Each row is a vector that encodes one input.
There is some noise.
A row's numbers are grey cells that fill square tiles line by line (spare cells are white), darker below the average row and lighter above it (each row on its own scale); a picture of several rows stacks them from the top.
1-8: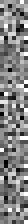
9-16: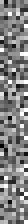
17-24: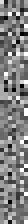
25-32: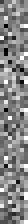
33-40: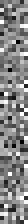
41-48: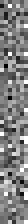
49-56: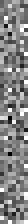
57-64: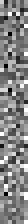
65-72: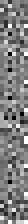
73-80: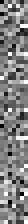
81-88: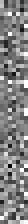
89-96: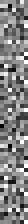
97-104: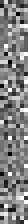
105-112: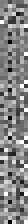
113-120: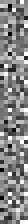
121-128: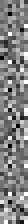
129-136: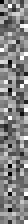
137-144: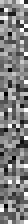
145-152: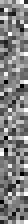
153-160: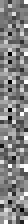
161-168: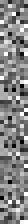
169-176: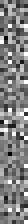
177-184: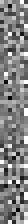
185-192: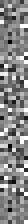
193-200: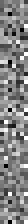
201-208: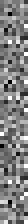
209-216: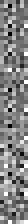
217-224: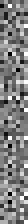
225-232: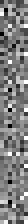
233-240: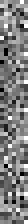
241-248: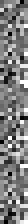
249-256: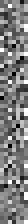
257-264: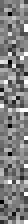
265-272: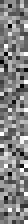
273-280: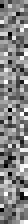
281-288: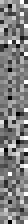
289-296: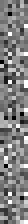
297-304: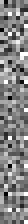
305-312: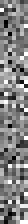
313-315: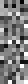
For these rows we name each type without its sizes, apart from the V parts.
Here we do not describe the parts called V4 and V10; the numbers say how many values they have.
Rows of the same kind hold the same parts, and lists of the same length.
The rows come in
3 kinds.
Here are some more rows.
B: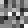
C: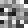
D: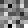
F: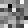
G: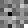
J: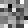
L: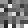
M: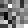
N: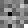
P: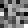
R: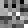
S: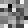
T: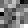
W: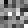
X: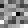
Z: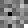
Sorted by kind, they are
B, R, W
C, D, F, G, J, N, S, Z
L, M, P, T, X

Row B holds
a value of V4.
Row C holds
three true/false values.
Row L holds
a label and a value of V10.
